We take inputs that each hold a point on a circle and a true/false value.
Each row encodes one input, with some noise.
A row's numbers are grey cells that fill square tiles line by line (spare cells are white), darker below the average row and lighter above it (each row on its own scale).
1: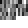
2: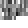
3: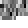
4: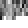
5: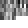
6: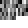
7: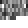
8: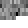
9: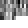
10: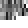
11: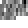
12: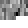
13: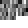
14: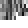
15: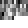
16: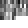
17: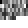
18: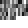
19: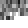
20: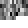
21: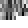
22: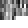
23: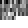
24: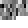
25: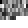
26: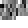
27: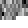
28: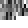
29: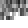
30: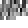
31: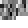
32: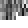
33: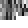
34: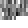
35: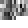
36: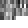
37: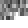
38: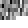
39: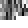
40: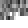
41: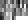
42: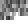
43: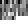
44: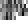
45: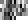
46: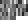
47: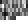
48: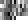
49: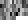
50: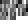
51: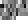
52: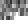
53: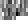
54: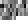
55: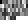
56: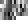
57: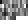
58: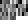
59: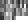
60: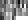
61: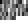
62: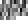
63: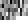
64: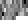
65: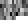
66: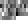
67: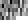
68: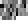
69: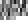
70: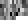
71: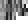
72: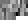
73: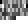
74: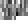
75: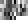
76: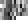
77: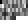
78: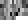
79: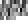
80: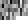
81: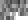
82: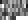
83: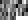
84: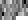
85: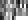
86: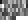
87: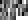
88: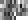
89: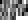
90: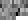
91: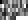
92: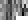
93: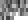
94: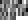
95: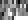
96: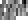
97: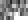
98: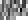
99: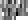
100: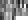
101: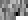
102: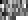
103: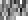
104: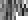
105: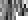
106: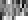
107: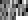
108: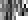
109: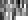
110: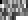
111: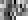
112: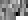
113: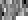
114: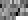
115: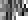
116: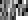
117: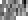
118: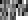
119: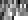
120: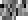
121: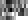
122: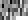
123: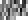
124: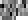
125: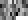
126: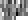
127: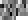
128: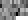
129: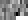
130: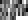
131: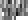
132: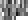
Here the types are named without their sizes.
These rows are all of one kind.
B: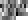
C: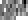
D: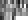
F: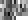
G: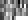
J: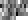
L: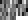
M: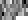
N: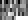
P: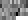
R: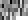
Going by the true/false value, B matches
C, F, J and R.
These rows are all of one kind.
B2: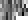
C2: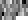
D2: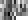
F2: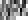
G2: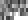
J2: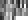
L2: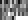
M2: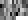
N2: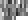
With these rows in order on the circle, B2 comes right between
D2 and L2.
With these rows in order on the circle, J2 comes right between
F2 and G2.
